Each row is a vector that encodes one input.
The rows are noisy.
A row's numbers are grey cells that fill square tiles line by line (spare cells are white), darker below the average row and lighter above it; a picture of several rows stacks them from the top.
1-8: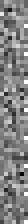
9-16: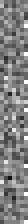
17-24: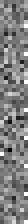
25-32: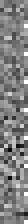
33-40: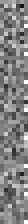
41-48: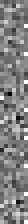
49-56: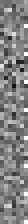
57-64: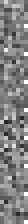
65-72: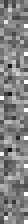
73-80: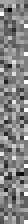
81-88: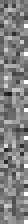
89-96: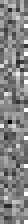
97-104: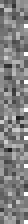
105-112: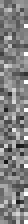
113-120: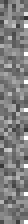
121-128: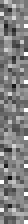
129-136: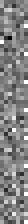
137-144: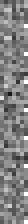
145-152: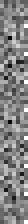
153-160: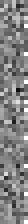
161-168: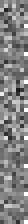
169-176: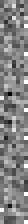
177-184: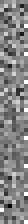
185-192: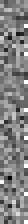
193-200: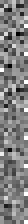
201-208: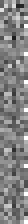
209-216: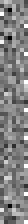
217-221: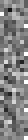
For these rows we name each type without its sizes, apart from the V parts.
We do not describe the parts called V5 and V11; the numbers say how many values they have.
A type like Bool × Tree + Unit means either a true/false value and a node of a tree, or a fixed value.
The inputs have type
Bool × V5 + Tree × V11.
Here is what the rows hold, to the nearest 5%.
About 60% of them hold a node of a tree and a value of V11. The rest hold a true/false value and a value of V5.
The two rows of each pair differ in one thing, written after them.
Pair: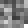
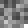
the node of the tree
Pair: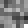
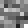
the node of the tree
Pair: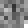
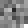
the value of V11
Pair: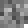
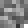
the node of the tree
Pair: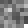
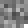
the node of the tree
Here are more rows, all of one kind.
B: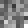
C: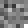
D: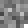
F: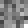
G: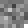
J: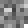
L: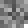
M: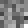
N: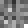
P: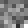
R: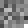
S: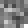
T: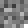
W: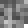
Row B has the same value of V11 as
F, M and P.
